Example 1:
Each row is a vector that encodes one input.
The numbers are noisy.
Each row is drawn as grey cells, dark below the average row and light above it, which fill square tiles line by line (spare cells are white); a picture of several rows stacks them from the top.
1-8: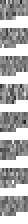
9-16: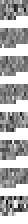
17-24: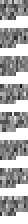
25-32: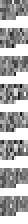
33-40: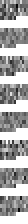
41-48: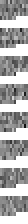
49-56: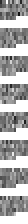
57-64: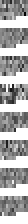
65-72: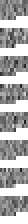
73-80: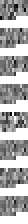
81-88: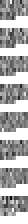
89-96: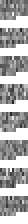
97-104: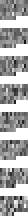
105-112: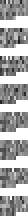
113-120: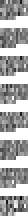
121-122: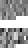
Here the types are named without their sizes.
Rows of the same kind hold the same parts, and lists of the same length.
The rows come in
2 kinds.
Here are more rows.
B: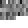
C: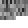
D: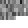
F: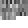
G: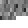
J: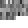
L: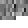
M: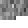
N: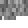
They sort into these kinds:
B, D, J
C, F, G, L, M, N

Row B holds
a point on a line.
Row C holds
a label.
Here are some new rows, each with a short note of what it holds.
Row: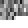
a point on a line
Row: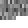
a label
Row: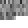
a point on a line
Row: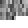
a point on a line
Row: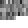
a point on a line
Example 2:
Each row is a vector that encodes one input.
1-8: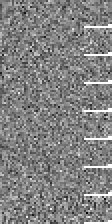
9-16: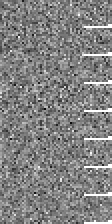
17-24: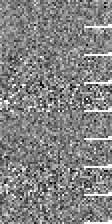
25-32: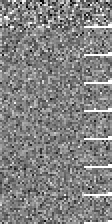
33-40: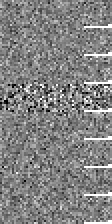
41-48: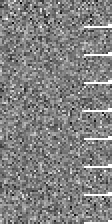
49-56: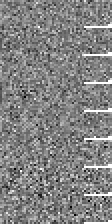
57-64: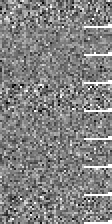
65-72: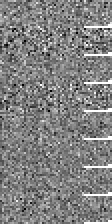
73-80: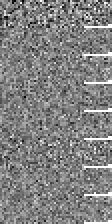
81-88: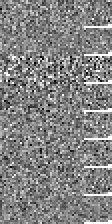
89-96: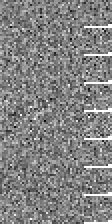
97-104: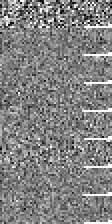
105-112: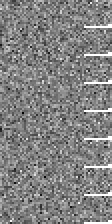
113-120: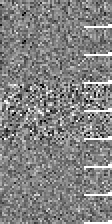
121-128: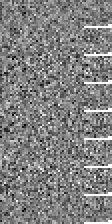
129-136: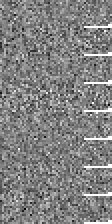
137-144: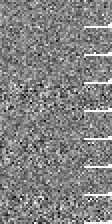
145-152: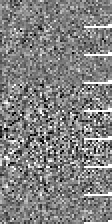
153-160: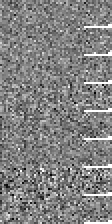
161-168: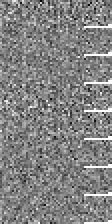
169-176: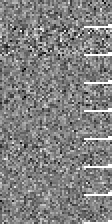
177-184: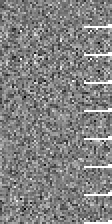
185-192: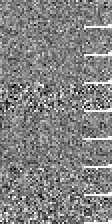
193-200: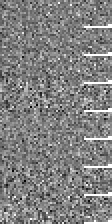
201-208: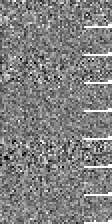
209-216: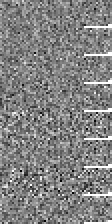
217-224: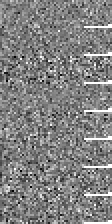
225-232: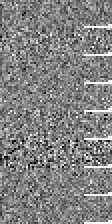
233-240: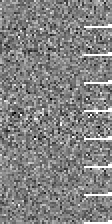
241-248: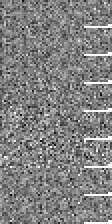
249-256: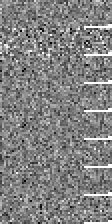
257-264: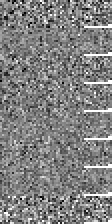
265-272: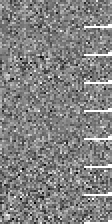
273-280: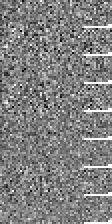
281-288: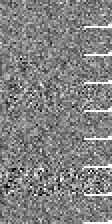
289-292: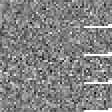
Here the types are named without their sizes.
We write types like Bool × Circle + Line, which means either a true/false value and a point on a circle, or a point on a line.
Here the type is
Bool × Bool × Bool + Circle + Unit.
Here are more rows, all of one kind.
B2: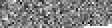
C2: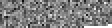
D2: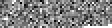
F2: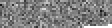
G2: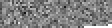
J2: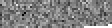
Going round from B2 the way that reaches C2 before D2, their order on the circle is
B2, C2, G2, J2, F2, D2.
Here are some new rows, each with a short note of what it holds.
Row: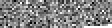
a fixed value
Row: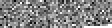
a fixed value
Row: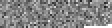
three true/false values
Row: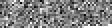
a point on a circle
